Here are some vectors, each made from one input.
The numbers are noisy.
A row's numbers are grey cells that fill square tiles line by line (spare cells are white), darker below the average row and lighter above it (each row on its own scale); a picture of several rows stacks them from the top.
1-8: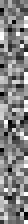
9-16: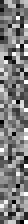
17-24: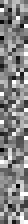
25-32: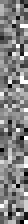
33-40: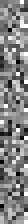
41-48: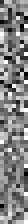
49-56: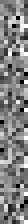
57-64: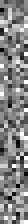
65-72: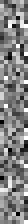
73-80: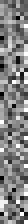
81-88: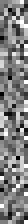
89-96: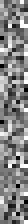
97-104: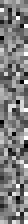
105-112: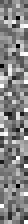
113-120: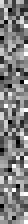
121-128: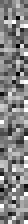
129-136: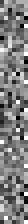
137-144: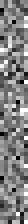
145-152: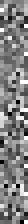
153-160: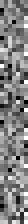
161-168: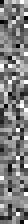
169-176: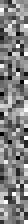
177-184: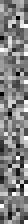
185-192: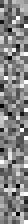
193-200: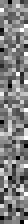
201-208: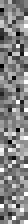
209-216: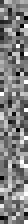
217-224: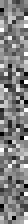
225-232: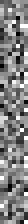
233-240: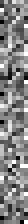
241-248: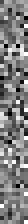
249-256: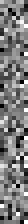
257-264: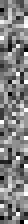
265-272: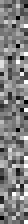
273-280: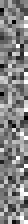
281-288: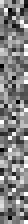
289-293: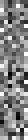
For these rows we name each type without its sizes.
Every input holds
a list of points on a line.
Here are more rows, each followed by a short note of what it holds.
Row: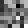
a list of one item
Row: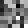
a list of one item
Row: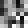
a list of one item
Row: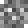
the empty list
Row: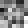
a list of one item
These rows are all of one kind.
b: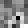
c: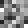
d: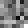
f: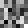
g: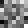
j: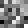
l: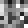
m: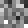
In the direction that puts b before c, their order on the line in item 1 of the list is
f, b, d, m, l, c, j, g.
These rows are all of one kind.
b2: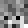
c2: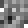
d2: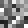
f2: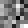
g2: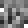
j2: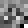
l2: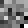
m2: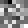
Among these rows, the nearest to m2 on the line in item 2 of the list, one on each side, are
b2 and d2.
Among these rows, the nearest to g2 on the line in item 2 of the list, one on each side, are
c2 and f2.
